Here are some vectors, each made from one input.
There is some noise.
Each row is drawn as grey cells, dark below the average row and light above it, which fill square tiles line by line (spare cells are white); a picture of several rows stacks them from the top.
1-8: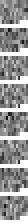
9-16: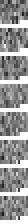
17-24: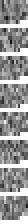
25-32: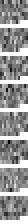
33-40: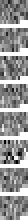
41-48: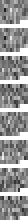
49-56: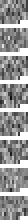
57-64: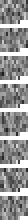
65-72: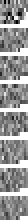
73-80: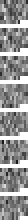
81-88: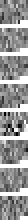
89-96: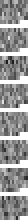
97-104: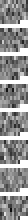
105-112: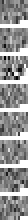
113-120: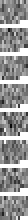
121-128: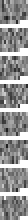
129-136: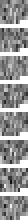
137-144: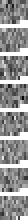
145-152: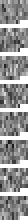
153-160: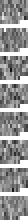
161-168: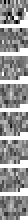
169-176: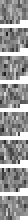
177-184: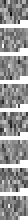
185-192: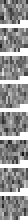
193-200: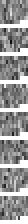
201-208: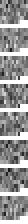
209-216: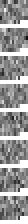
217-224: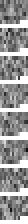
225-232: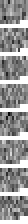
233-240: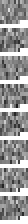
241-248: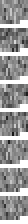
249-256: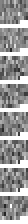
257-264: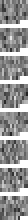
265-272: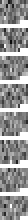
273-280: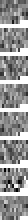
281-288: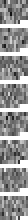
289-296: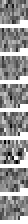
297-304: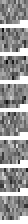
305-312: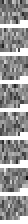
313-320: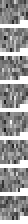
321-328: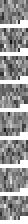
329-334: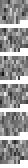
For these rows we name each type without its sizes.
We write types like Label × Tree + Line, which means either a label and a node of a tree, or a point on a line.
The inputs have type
List(Line).
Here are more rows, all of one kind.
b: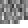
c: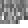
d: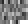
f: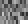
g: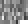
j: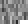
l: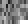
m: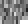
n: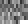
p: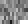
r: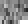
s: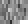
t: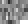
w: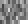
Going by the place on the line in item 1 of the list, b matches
c, d and g.
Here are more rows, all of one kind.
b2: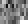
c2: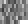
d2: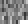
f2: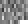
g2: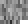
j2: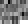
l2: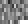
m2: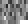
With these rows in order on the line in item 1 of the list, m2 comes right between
b2 and l2.
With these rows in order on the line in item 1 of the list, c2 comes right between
d2 and g2.
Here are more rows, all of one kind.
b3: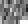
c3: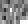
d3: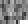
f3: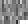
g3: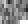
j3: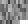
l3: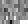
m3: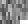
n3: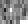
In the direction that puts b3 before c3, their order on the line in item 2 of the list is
d3, b3, c3, n3, f3, l3, j3, g3, m3.
